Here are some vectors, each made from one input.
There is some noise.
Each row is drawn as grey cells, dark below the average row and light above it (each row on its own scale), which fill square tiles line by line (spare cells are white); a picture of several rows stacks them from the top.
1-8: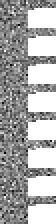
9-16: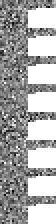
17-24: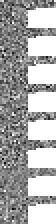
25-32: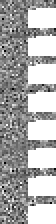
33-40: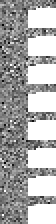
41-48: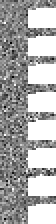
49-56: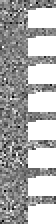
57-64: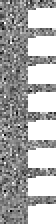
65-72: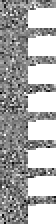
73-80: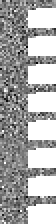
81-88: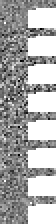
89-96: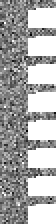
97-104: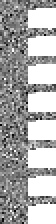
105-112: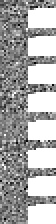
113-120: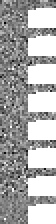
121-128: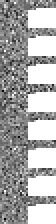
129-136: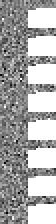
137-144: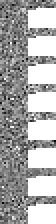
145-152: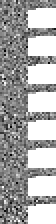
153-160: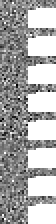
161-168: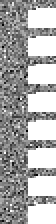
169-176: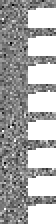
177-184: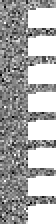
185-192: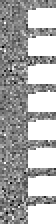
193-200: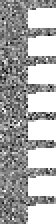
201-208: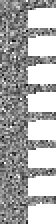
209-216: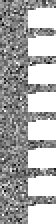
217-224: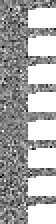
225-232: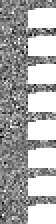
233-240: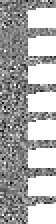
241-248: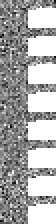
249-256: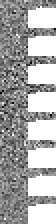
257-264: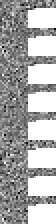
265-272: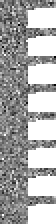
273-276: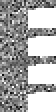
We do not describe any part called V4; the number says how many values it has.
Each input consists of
a point on a 7-point line and a value of V4, together with either a node of a 13-node tree, or a list of up to two points on a 9-point line.
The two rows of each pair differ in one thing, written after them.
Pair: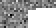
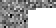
the place on the 9-point line in item 1 of the list
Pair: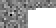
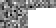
the place on the 9-point line in item 1 of the list
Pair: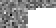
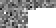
the place on the 9-point line in item 1 of the list
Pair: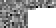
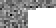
the place on the 9-point line in item 1 of the list
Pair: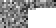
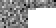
the place on the 9-point line in item 1 of the list
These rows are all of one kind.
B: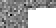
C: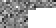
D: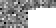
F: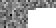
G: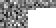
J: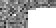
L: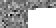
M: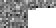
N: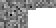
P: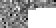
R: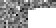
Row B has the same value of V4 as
D, J, P and R.
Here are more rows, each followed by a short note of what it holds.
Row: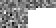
a point on a 7-point line and a value of V4, together with a list of one item
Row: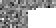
a point on a 7-point line and a value of V4, together with a list of one item
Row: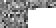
a point on a 7-point line and a value of V4, together with a list of one item
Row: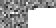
a point on a 7-point line and a value of V4, together with a list of two items
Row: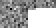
a point on a 7-point line and a value of V4, together with a list of two items
